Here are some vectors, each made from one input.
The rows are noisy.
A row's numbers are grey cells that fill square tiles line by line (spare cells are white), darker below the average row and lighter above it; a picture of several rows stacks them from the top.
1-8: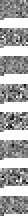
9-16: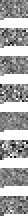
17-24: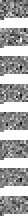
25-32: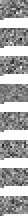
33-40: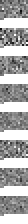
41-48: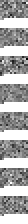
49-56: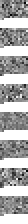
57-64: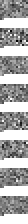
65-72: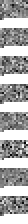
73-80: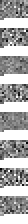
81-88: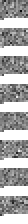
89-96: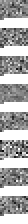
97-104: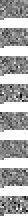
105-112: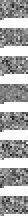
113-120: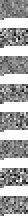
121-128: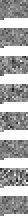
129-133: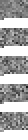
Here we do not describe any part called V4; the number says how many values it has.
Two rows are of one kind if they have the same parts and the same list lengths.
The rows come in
4 kinds.
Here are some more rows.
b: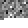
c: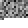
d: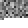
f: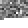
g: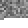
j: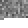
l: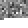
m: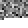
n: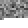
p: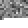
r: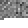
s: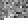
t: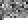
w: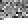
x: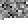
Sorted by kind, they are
b, c, d, g, j, x
f, l, n, p, t
m, r
s, w

